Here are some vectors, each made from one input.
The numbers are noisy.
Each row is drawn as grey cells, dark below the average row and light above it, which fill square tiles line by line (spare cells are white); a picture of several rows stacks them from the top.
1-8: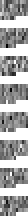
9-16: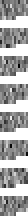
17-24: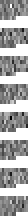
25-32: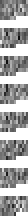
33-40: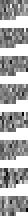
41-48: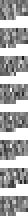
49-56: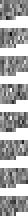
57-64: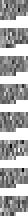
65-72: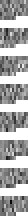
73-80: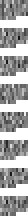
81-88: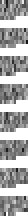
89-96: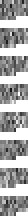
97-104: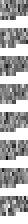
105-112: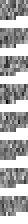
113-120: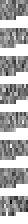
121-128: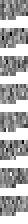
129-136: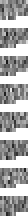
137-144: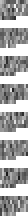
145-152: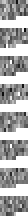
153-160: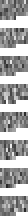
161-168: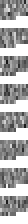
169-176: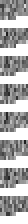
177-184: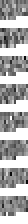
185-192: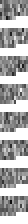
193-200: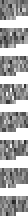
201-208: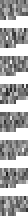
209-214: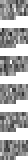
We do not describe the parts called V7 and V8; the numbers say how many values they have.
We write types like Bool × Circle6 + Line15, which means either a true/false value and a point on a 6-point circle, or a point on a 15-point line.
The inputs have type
List3(Line5) + V7 × V8.
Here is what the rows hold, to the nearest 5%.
About 40% of them hold a value of V7 and a value of V8. The rest are lists of up to three points on a 5-point line: a few of all rows are empty, 20% hold one, 15% two and 20% three.
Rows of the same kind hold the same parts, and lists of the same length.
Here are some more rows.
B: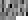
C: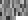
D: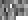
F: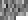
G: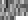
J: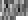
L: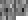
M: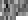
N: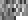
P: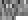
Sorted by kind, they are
B
C
D, L, P
F, G, J, M
N

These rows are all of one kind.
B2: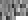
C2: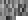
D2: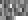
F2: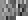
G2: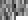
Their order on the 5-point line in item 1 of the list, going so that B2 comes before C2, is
B2, D2, C2, F2, G2.
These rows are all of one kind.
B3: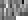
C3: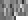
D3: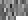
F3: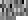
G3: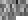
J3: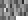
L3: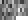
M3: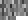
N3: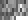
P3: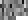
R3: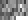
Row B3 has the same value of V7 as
C3, J3, N3 and R3.
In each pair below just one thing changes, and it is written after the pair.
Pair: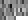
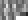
the value of V8
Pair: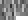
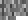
the value of V8
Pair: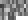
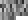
the value of V7
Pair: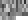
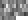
the value of V7
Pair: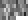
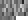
the value of V8
